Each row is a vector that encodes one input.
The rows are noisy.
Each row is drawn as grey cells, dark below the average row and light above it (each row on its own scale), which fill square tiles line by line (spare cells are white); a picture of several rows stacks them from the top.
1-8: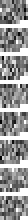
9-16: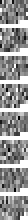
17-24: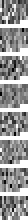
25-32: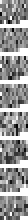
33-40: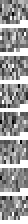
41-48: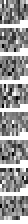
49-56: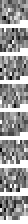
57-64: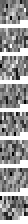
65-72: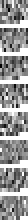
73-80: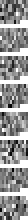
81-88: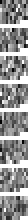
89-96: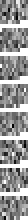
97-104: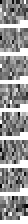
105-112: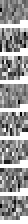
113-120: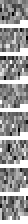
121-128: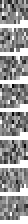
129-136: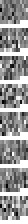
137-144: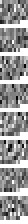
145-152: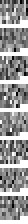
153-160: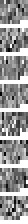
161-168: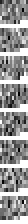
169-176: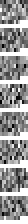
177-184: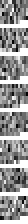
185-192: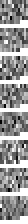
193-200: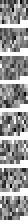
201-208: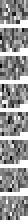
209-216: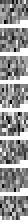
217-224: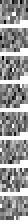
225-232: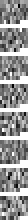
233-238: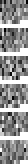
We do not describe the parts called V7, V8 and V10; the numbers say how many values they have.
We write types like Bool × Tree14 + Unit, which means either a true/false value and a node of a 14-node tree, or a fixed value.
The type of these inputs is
Bool × (Line9 + V7) × Tree9 × (Tree9 + V8) × V10.
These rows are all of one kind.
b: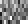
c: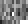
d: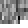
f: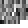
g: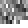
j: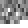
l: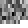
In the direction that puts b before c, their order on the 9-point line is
j, b, c, f, d, l, g.
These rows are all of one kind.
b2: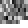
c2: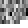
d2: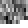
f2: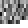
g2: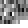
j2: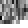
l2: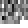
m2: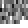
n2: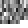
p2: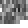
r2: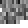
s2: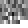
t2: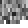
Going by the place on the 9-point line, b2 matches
l2, s2 and t2.
